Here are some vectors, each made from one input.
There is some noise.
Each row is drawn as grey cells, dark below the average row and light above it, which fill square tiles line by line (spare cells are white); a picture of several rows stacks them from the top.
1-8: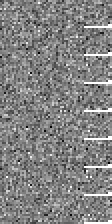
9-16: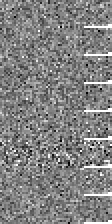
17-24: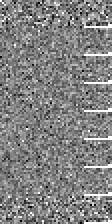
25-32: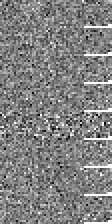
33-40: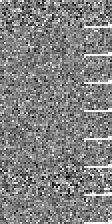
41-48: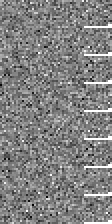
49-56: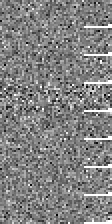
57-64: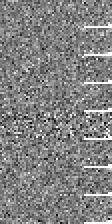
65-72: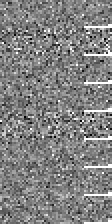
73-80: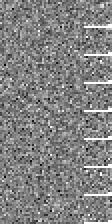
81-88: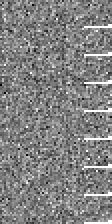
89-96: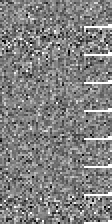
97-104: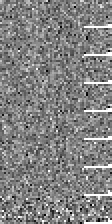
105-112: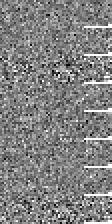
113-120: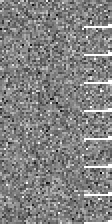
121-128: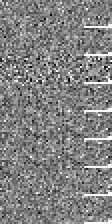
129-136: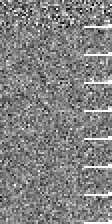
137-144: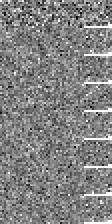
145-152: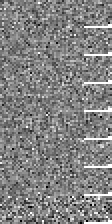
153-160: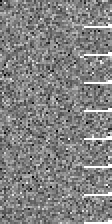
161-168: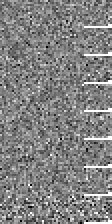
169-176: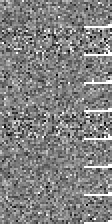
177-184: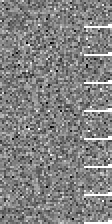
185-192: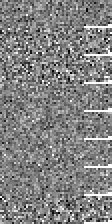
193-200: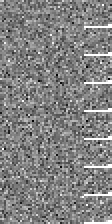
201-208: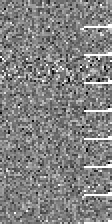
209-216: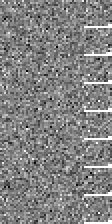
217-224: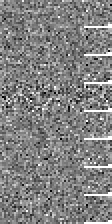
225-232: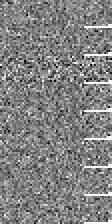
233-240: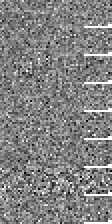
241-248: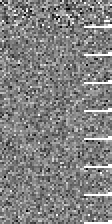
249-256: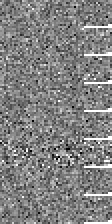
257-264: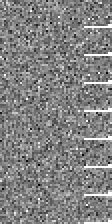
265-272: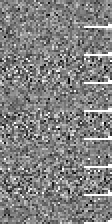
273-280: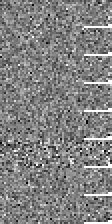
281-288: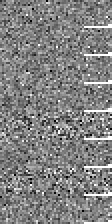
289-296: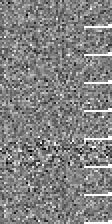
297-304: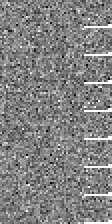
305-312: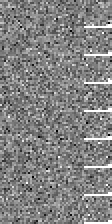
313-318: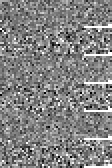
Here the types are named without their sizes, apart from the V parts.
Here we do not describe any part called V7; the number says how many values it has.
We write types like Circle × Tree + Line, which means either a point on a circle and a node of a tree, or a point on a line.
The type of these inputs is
Label × (Line × (Tree + Unit) + V7).
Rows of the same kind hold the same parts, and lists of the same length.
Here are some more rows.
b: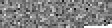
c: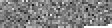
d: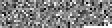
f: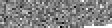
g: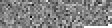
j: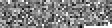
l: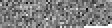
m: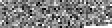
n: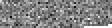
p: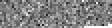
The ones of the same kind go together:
b, c, l
d, j, m
f, g, n, p

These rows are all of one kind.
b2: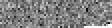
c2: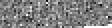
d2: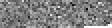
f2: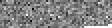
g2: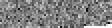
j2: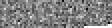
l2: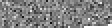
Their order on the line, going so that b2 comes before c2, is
j2, g2, b2, d2, f2, c2, l2.
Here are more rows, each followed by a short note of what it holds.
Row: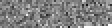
a label, a point on a line and a node of a tree
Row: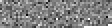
a label, a point on a line and a node of a tree
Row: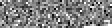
a label and a value of V7
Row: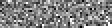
a label and a value of V7
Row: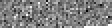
a label and a point on a line
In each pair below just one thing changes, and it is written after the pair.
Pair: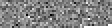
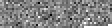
the place on the line
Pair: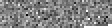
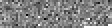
the node of the tree
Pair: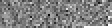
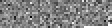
the node of the tree
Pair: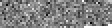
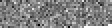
the place on the line
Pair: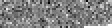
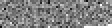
the node of the tree
